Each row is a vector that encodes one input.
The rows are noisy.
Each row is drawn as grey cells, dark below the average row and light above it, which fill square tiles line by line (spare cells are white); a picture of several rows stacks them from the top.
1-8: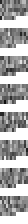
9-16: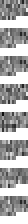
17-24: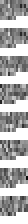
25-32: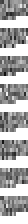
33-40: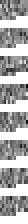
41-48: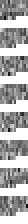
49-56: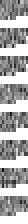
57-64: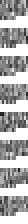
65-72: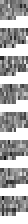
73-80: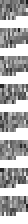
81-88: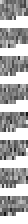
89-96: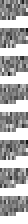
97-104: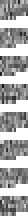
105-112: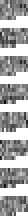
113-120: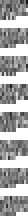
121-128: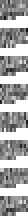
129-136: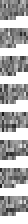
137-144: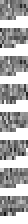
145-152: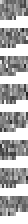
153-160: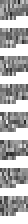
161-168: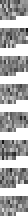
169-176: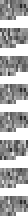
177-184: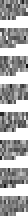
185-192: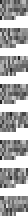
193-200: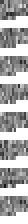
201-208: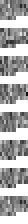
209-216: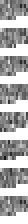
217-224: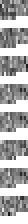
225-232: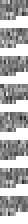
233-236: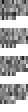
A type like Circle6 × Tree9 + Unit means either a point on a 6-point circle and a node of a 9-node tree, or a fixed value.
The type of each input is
Circle5 × Circle6.
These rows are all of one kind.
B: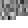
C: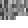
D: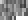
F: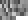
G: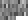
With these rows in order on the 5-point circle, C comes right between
D and G.
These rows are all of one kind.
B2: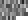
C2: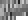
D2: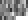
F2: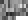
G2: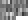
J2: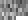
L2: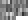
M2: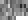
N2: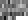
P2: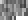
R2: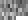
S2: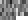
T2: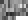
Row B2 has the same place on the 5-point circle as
G2, J2, L2 and R2.
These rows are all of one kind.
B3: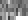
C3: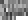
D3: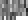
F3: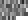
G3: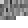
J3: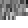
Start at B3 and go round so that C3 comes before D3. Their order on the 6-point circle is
B3, G3, J3, F3, C3, D3.
